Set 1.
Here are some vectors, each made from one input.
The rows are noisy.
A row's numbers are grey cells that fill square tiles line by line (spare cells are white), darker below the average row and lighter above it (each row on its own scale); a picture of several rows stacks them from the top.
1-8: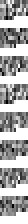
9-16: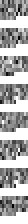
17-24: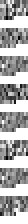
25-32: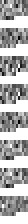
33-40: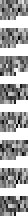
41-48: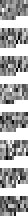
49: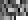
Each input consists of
a point on a 9-point line.
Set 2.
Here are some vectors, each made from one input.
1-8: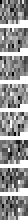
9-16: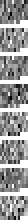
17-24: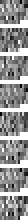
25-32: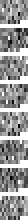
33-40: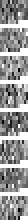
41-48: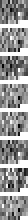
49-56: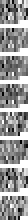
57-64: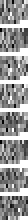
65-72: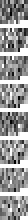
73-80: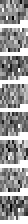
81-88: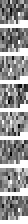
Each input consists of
three true/false values.
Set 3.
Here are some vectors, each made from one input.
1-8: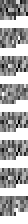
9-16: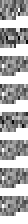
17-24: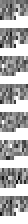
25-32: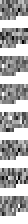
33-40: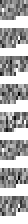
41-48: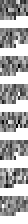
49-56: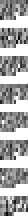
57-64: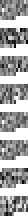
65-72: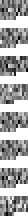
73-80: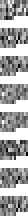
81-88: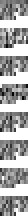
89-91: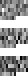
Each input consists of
a point on a 9-point line.
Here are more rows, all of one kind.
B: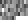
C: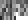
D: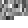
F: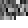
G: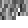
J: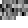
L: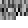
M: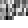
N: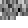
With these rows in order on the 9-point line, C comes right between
G and J.
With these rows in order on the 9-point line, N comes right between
J and L.
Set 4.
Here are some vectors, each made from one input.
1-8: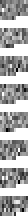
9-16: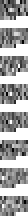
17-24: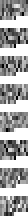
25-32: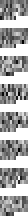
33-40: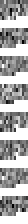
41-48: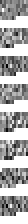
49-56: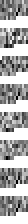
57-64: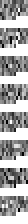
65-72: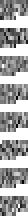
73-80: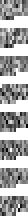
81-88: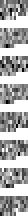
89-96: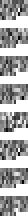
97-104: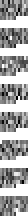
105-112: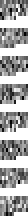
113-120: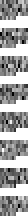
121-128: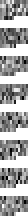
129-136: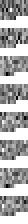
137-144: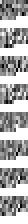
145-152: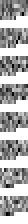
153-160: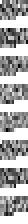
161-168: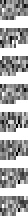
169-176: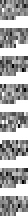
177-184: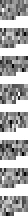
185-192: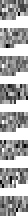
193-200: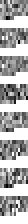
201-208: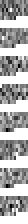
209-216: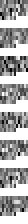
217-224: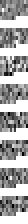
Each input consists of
a point on a 17-point line.
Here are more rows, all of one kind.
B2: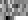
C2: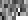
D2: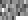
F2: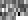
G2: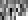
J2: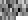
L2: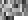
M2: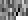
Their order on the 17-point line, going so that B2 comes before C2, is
B2, L2, D2, F2, C2, G2, J2, M2.
